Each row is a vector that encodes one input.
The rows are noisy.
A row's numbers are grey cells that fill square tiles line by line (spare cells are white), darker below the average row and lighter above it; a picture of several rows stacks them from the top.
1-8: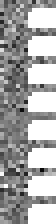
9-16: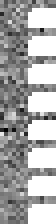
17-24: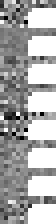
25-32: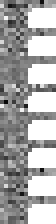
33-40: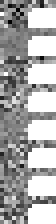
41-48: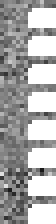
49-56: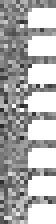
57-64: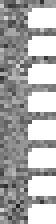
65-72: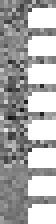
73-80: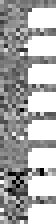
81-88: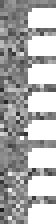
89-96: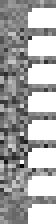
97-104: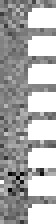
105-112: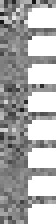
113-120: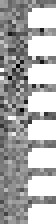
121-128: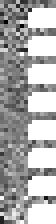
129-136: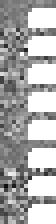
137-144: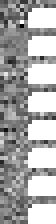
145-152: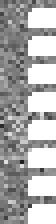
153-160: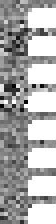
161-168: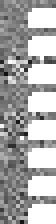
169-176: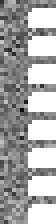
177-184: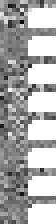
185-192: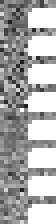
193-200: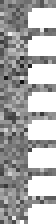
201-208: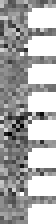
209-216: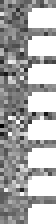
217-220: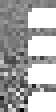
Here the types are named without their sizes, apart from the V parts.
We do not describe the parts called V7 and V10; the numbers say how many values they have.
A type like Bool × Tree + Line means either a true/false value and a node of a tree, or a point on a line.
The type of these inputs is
(Bool × Bool × Bool + V10) × Line + V7.
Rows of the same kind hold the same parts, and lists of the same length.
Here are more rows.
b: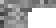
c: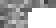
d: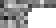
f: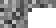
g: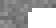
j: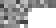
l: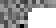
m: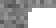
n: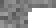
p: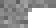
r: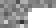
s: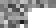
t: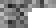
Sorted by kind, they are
b, c, f
d, g, j, m, n, p, s
l, r, t

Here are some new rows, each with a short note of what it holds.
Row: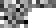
a point on a line and three true/false values
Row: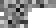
a point on a line and a value of V10
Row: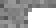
a point on a line and three true/false values
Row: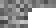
a value of V7
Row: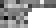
a point on a line and three true/false values
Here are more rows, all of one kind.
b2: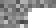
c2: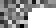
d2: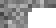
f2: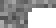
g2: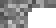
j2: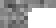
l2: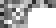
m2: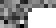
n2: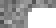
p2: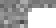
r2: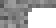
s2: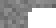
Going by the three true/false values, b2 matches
d2, f2 and s2.
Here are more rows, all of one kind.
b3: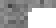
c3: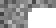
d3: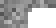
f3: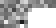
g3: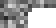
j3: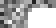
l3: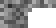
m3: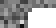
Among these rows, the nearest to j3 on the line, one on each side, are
c3 and m3.
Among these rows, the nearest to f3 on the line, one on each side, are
b3 and d3.
